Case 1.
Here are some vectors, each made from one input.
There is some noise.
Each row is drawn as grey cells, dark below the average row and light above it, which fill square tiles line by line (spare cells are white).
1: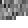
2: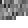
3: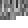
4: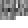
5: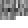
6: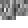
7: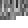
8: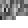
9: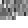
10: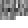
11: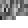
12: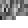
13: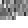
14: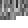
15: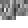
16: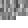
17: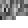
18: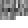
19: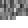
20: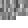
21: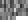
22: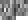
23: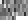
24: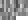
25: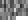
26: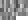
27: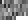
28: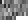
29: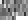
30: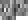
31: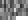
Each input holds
three true/false values.
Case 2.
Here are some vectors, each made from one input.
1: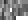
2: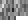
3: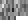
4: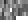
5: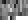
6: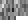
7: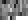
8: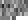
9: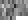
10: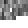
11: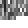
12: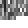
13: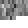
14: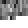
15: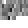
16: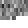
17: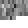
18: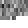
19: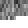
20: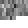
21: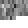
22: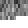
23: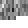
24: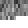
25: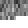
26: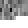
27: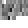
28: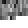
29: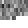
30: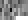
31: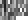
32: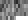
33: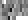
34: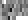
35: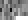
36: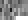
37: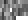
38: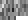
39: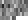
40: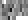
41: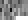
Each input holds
either a fixed value, or three true/false values.
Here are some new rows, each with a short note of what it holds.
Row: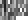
a fixed value
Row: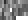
three true/false values
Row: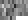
three true/false values
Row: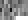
three true/false values
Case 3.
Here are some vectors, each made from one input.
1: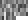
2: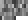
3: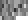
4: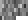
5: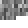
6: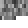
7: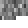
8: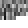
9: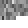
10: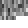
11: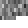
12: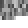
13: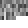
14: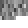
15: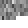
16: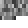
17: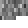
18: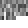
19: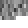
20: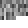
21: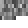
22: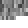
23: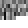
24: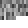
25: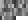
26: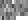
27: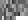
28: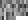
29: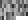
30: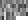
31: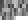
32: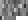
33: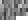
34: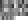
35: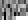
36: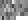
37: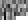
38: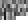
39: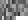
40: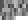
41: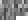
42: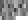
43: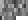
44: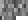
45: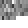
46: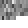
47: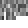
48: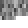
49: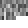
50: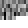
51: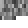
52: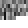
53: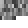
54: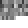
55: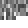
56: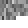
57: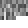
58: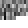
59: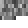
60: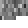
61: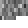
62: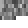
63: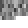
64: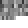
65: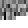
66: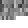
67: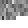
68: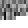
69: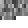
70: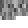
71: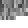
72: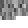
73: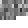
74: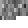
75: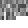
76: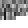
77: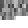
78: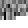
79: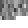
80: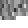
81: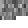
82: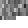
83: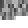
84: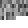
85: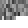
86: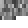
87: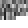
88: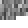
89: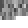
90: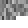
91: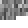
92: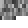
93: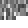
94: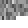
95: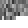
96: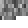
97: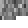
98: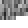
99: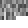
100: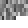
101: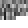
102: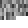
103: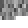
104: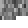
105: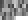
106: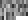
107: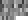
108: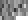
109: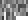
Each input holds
three true/false values.
